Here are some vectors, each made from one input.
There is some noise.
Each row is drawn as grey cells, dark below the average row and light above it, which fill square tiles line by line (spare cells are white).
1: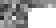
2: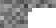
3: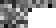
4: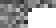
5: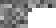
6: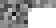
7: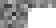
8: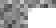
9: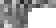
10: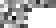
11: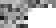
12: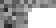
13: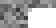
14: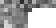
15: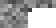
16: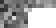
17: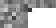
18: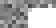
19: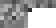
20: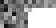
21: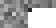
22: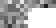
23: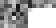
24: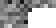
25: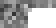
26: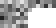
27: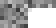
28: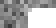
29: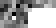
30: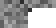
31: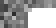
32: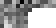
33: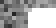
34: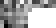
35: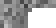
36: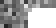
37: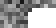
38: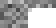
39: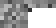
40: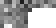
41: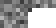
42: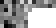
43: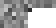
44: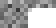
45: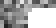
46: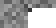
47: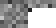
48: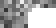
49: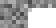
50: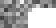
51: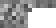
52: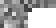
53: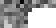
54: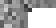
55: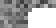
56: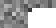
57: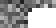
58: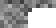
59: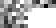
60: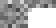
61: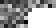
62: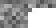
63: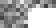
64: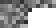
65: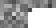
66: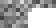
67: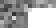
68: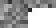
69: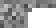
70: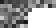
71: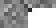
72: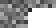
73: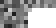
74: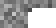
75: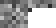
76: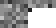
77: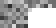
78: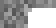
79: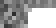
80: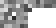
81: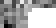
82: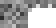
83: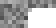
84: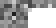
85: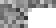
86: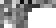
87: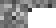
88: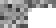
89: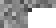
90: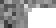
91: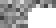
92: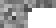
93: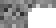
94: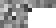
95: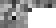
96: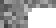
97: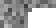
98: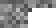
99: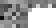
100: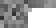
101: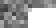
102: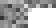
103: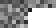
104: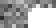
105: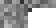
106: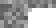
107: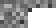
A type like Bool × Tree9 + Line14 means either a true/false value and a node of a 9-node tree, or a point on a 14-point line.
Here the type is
Label5 × Line3 × Line3 + Line5 × Line5 × Line5.
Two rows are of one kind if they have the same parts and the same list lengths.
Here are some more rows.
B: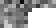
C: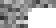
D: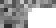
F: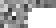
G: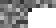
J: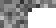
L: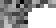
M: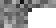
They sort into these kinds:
B, F, G, J, L, M
C, D

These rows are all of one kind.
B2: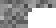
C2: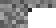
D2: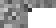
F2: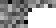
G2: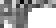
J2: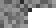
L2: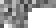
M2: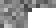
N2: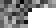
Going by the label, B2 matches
G2 and L2.
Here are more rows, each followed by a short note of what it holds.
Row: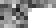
a point on each of three 5-point lines
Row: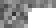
a point on each of three 5-point lines
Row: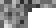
one of 5 labels and a point on each of two 3-point lines
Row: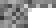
a point on each of three 5-point lines
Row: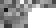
a point on each of three 5-point lines
